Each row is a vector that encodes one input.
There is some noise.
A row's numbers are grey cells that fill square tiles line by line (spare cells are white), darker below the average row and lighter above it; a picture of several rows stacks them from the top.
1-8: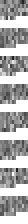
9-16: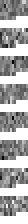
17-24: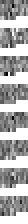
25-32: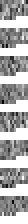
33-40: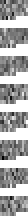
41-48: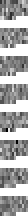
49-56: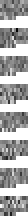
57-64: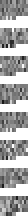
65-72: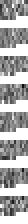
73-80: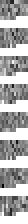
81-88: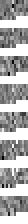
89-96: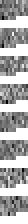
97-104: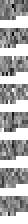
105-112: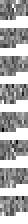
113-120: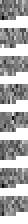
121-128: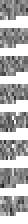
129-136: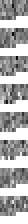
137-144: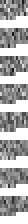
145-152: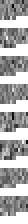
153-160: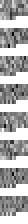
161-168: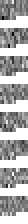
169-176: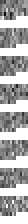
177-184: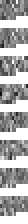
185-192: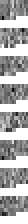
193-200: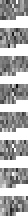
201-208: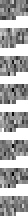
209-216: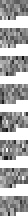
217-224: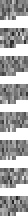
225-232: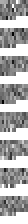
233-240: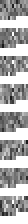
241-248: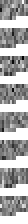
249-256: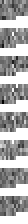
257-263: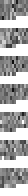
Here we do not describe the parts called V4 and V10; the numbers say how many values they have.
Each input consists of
three true/false values and a value of V4, together with either a point on a 5-point line, or a value of V10.
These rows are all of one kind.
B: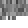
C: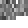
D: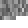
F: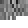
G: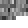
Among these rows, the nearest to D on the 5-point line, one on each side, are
C and G.
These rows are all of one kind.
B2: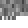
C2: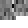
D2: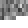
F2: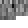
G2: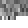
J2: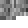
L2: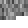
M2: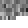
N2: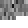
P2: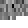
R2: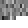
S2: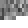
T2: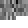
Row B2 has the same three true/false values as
G2, J2 and M2.
